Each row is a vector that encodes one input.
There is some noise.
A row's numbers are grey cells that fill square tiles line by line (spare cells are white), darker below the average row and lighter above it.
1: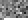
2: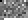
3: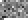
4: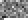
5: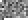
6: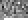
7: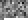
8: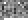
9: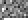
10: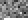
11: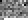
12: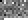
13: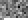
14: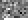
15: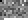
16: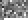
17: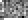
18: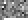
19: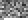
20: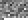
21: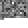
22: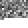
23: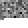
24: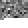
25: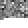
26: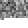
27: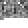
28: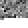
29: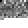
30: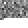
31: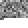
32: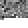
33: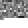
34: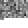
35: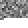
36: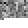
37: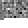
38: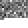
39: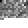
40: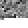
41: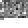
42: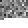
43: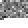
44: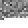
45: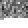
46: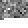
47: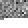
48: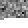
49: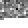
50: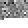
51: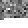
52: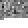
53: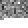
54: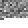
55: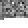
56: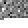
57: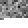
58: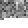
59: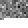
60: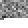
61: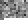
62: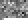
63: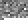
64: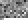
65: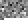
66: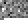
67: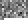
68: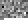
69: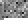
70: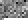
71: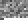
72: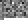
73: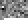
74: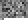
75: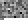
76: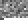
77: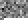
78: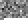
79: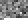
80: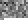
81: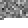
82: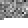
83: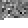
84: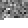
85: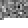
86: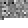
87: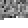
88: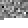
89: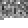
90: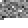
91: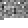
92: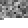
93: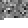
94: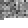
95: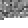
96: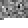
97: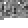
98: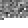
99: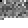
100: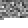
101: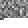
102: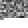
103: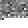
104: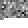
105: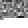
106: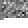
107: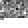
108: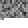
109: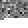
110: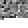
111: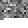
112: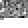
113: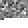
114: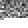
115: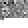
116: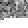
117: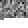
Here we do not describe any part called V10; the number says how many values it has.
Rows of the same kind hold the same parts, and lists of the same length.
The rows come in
2 kinds.
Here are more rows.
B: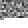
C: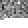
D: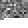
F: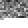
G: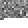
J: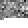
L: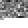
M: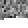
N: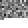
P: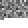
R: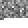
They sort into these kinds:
B, C, D, F, G, J, L, R
M, N, P

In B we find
four true/false values and a value of V10.
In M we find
a point on a 6-point line and a value of V10.
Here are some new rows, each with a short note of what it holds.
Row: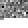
a point on a 6-point line and a value of V10
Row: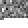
a point on a 6-point line and a value of V10
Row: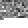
four true/false values and a value of V10
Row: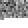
four true/false values and a value of V10
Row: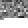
four true/false values and a value of V10
